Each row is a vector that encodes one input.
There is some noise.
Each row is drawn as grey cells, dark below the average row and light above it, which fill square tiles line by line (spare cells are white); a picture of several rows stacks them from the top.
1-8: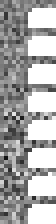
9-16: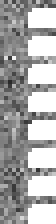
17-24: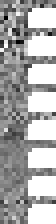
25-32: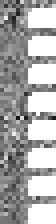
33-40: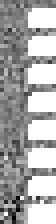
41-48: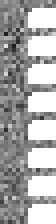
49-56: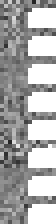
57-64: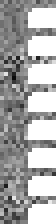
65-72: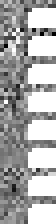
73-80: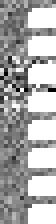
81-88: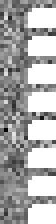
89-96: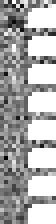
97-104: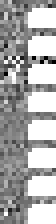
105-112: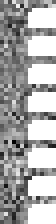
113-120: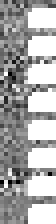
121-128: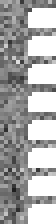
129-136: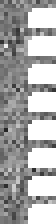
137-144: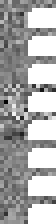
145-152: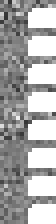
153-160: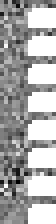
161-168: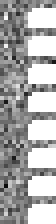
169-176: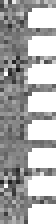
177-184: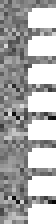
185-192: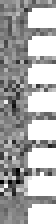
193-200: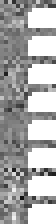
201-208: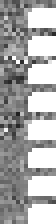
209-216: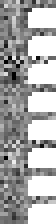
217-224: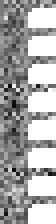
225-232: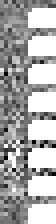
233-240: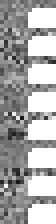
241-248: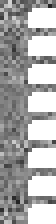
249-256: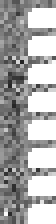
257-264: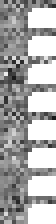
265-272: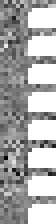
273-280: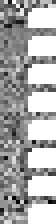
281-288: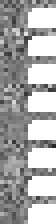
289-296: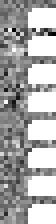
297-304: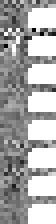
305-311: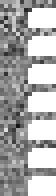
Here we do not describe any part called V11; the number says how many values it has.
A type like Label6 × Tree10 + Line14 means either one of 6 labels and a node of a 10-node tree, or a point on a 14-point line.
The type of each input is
Bool × Bool × Bool × List2(V11) + List3(Line7).
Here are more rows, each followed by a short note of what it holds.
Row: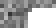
a list of one item
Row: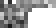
the empty list
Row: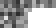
three true/false values, together with a list of two items
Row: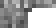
a list of one item
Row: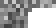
a list of one item
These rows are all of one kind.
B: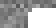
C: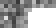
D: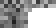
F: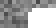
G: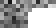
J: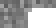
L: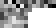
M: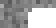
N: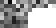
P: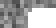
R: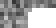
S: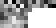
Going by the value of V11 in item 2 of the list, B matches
G, J and S.
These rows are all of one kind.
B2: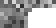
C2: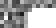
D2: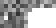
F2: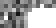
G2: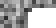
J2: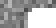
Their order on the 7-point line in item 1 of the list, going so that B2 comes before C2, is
D2, F2, B2, J2, G2, C2.
